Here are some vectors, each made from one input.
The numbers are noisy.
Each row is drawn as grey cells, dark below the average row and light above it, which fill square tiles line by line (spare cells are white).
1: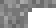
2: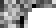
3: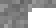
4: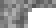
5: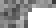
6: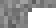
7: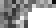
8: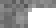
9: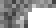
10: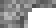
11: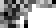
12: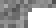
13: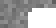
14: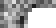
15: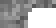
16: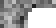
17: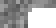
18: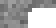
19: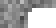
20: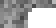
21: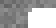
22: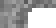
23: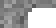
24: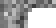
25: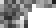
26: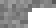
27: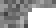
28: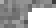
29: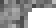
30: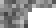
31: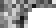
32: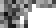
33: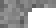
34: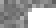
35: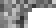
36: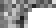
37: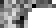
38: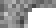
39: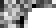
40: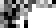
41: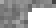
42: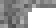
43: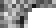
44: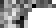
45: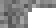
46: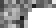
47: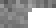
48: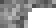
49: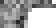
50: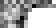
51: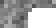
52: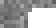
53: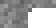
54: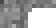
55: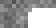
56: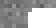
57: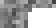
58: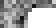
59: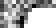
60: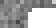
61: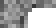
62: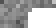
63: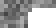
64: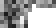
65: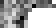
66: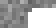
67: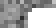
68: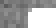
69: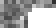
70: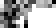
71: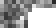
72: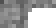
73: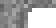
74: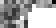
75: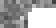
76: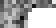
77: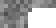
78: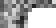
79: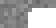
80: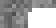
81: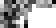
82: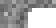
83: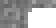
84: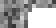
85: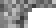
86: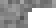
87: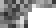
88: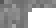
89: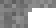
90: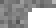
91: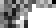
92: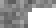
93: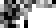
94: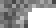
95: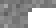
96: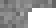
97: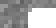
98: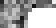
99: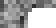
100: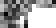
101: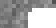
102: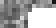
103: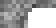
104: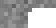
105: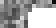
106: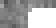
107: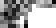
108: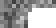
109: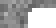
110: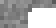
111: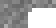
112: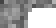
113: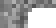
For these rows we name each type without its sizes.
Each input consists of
a label, together with either a fixed value, or three true/false values.
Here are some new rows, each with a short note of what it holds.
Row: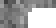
a label and three true/false values
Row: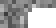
a label and three true/false values
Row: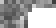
a label and three true/false values
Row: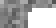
a label
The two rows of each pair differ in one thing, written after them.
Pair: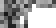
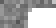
one of the three true/false values
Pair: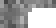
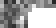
one of the three true/false values
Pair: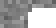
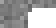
one of the three true/false values
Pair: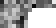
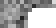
the label
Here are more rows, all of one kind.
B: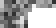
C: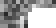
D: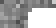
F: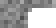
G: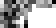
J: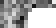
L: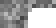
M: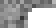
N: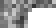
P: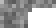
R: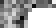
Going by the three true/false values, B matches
C, J, N and R.
